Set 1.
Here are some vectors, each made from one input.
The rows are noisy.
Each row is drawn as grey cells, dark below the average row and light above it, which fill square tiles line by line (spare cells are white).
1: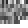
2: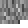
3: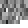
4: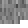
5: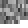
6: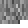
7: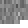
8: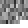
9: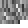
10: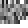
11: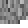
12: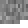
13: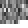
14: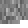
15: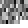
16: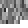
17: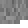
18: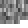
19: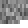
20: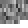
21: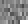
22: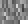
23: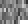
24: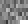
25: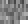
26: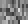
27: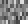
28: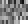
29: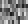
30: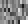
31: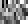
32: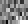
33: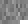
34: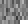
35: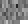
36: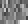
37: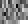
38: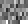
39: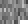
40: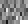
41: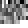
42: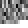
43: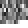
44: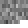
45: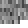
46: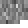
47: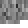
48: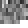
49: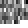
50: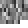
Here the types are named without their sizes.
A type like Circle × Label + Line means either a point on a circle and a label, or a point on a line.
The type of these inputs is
Bool × Line × Line.
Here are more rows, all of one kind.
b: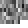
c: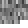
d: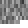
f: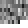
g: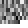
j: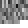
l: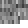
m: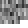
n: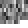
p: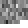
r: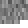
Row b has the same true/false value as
g and p.
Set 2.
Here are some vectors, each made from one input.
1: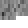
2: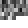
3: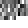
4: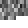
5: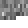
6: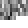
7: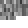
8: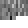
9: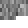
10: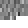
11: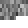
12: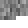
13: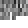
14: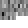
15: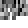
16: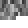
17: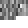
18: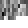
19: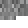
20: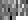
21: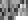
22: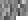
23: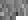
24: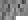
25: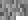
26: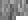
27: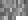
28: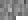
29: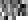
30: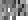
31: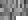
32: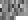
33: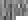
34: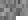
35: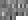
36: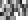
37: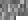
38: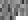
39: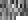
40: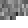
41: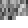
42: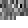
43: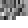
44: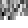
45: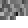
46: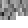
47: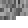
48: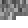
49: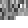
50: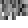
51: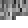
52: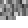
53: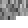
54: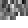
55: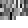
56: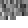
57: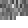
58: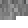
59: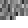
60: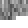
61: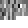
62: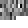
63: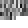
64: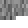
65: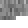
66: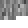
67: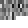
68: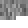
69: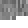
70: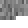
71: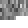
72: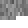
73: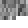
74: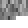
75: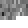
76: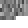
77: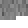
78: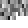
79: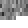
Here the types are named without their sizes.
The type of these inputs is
List(Line).
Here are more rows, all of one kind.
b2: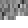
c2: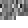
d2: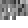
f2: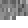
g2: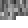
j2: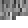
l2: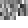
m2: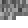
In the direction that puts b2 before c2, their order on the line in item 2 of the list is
g2, d2, l2, f2, b2, j2, m2, c2.
